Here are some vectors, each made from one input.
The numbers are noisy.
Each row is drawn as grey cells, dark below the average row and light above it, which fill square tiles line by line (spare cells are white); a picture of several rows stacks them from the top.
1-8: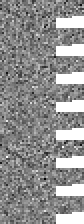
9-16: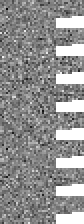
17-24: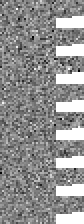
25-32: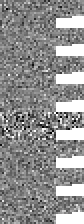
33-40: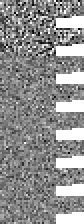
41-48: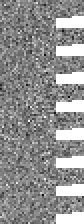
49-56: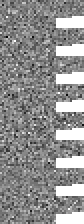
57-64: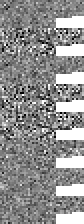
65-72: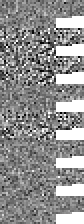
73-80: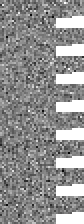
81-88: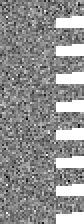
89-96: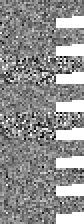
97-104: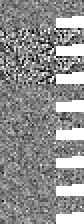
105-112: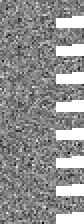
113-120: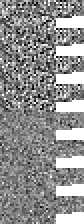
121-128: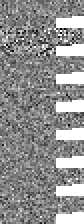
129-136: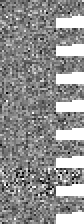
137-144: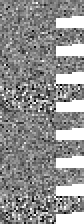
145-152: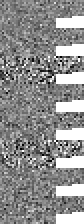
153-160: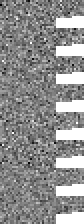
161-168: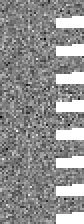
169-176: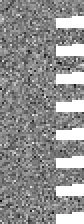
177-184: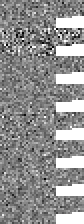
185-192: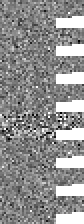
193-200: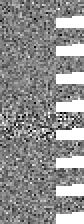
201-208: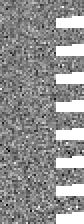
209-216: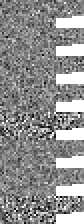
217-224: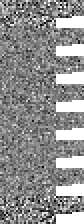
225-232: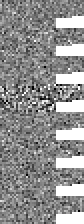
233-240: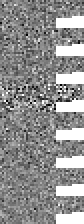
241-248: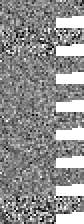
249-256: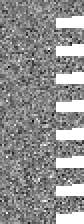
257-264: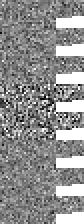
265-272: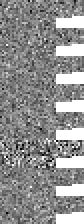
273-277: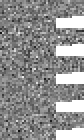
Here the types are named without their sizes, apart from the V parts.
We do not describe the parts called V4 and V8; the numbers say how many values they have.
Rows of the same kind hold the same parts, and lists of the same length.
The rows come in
3 kinds.
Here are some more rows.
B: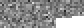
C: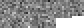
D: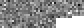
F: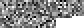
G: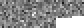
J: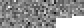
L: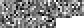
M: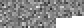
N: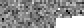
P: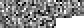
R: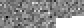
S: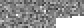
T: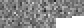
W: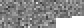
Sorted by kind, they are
B, C, M, R, S, T, W
D, G, J, N
F, L, P

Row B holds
a point on a line, a node of a tree and a value of V8.
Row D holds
a label, a node of a tree and a value of V8.
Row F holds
a value of V4.
